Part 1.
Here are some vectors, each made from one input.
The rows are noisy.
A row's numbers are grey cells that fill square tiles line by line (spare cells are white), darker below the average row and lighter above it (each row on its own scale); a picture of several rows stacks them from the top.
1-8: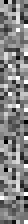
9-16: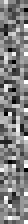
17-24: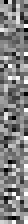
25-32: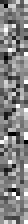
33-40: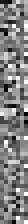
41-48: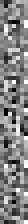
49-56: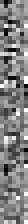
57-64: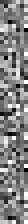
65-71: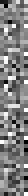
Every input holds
either a fixed value, or a node of an 8-node tree, or three true/false values.
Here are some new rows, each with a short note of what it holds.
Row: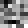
a node of an 8-node tree
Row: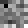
a node of an 8-node tree
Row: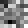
a node of an 8-node tree
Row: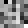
a fixed value
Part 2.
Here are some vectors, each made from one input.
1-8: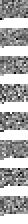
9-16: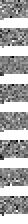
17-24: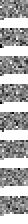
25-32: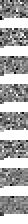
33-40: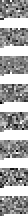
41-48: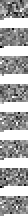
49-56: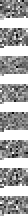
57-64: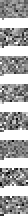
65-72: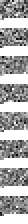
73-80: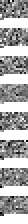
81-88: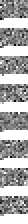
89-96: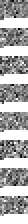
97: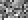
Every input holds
two labels (each one of 7).
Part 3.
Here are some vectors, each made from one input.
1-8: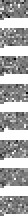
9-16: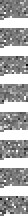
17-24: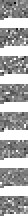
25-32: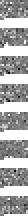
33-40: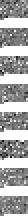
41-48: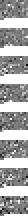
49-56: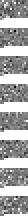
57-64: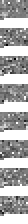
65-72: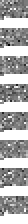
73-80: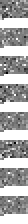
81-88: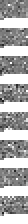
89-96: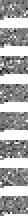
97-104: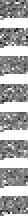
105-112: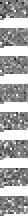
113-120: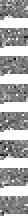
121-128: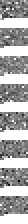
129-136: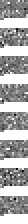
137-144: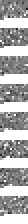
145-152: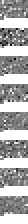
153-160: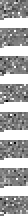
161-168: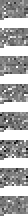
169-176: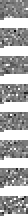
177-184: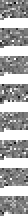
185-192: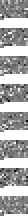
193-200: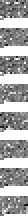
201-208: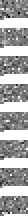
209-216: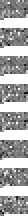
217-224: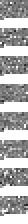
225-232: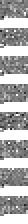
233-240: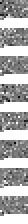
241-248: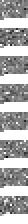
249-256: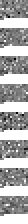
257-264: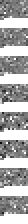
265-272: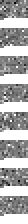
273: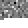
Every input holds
two labels (each one of 7).
